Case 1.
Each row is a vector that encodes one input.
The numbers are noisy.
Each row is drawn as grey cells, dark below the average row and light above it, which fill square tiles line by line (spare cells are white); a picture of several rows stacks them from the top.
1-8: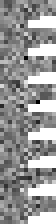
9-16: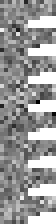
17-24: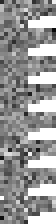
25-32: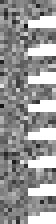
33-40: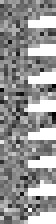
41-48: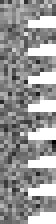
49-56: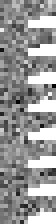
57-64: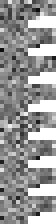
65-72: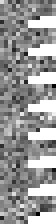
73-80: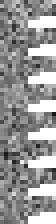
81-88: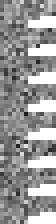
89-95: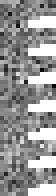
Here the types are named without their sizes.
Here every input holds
a label.
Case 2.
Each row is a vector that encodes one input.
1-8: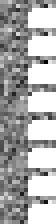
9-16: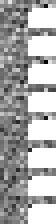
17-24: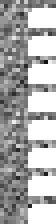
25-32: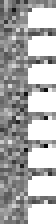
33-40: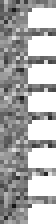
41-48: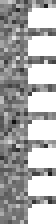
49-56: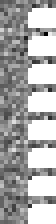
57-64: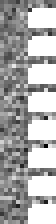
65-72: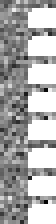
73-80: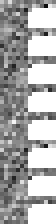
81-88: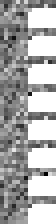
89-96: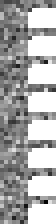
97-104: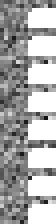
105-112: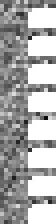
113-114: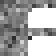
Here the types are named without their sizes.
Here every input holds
a point on a line.
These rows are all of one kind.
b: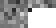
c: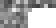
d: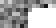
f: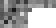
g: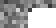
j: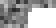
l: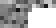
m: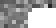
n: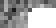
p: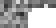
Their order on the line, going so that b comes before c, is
d, l, j, f, n, b, g, m, c, p.
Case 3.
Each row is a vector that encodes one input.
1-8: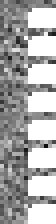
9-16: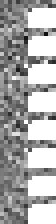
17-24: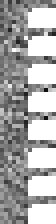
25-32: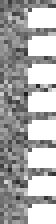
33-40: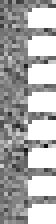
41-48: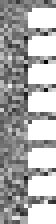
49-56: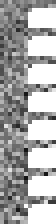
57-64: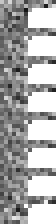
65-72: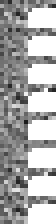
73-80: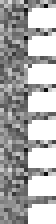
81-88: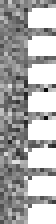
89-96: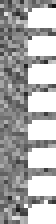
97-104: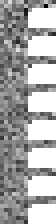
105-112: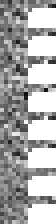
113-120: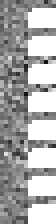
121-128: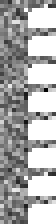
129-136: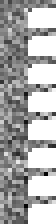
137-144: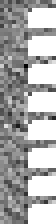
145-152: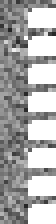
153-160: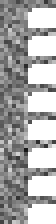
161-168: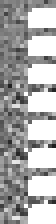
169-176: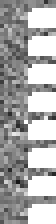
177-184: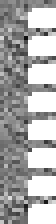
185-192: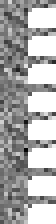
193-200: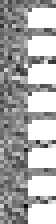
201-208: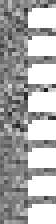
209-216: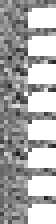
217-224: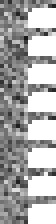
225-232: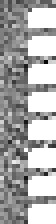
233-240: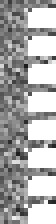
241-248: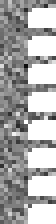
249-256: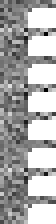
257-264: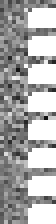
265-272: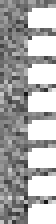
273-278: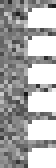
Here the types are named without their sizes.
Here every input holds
a point on a line.
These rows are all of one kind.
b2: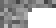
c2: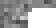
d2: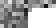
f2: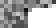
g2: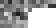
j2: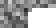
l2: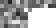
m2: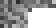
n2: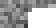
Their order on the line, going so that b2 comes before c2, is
l2, g2, m2, b2, c2, n2, j2, f2, d2.
